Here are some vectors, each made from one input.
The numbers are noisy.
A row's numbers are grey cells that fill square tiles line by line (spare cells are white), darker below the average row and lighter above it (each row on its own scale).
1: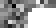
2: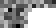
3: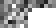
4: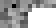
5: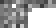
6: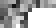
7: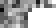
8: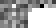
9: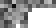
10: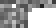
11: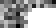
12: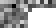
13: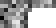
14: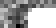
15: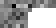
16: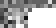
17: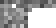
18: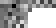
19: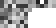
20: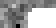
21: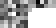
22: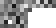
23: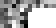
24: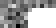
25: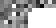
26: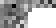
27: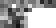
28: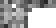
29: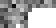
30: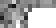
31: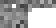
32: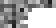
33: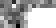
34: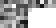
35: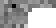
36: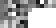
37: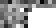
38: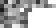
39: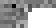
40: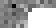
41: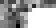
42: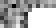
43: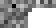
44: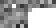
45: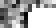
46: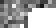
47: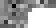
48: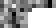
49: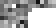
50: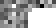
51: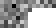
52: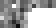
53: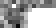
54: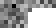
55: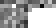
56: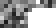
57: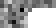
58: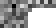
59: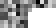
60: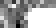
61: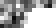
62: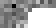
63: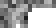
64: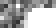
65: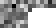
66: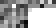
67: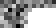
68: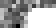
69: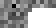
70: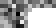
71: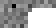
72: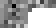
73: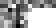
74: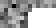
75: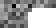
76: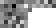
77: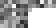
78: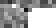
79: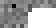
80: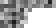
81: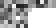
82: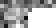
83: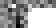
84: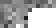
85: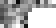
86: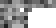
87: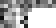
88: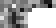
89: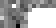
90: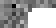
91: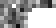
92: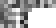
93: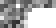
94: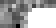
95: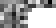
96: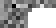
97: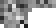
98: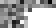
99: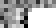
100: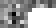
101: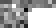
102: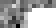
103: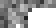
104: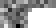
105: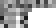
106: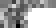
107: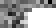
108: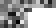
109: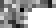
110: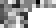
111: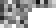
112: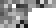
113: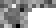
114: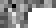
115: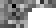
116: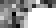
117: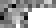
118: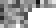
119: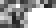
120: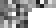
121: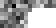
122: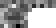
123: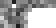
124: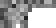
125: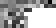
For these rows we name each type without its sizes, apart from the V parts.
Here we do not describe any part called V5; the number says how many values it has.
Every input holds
a point on a line, together with either a point on a line, or a value of V5.
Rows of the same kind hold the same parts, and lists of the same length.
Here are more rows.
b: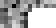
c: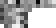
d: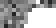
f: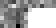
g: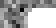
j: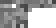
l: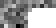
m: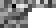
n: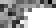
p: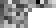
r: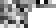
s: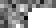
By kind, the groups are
b, c, j, p, r, s
d, f, g, l, m, n

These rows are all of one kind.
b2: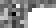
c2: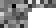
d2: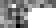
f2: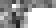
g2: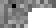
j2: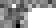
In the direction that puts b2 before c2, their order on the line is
d2, j2, f2, b2, c2, g2.
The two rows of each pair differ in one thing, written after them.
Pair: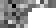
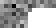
the value of V5
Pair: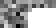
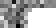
the value of V5
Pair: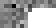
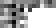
the place on the line
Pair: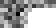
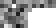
the value of V5
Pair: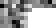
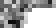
the value of V5
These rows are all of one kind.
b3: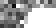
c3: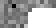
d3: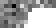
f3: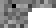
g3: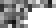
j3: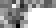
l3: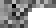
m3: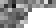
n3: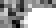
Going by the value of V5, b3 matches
j3 and m3.
